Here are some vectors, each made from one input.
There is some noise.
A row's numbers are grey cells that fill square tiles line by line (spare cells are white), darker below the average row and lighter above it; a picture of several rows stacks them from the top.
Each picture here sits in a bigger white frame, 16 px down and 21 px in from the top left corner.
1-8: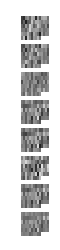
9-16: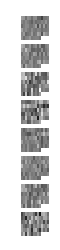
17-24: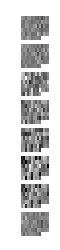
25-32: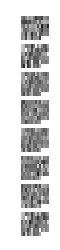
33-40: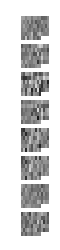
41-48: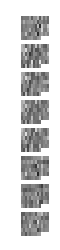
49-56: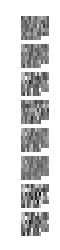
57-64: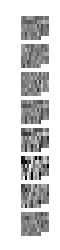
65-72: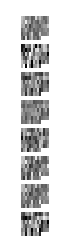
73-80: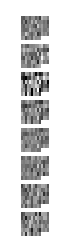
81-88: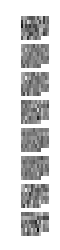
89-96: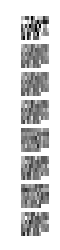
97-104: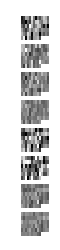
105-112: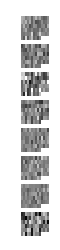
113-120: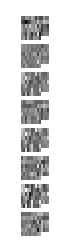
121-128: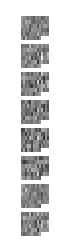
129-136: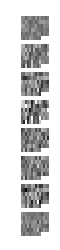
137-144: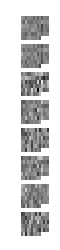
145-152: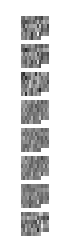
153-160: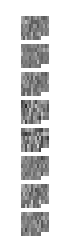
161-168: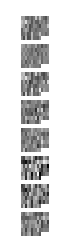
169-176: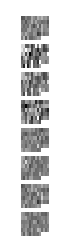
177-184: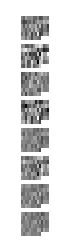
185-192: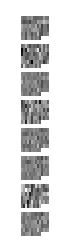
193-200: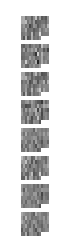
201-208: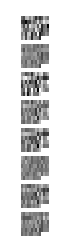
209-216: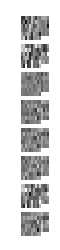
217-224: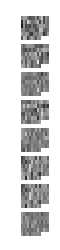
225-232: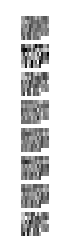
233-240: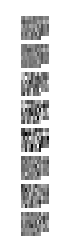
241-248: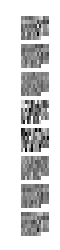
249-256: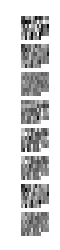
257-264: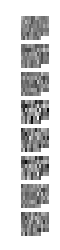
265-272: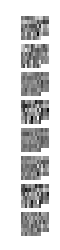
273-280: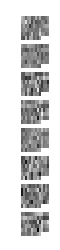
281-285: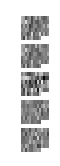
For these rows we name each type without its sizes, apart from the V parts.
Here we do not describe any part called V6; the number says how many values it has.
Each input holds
either a fixed value, or a point on each of two lines, or four true/false values and a value of V6.
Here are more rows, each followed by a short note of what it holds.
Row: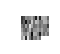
a point on each of two lines
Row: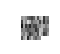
a fixed value
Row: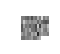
a point on each of two lines
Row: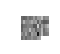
a point on each of two lines
